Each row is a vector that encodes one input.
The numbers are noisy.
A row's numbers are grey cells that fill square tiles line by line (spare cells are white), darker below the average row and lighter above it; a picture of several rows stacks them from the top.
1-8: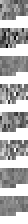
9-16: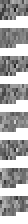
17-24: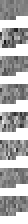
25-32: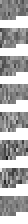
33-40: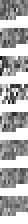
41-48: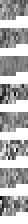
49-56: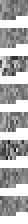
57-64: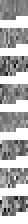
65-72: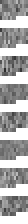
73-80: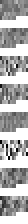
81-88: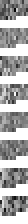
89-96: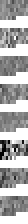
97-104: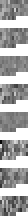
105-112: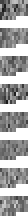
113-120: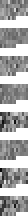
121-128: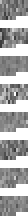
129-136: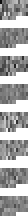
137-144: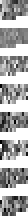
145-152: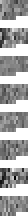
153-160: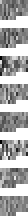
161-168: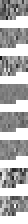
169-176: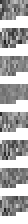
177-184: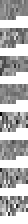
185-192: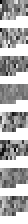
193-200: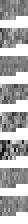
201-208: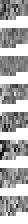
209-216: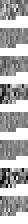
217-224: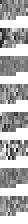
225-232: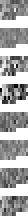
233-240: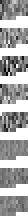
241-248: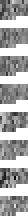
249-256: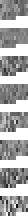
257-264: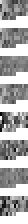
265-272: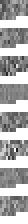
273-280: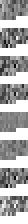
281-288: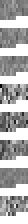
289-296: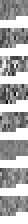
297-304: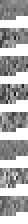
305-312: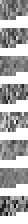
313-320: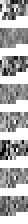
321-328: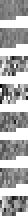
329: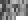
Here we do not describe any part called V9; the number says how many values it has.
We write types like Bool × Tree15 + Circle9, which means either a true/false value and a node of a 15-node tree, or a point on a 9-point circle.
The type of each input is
(Bool × V9 + Unit) × List2(Circle6).
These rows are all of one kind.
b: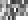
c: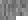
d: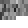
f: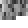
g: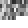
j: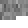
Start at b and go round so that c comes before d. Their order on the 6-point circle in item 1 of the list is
b, c, g, f, d, j.
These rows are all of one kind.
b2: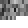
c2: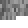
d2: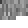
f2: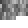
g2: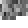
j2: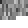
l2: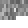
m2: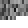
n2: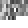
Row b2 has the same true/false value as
j2 and m2.
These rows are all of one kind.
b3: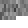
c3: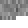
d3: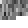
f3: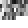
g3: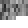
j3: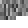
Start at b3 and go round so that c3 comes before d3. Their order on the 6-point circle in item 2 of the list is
b3, f3, g3, c3, d3, j3.
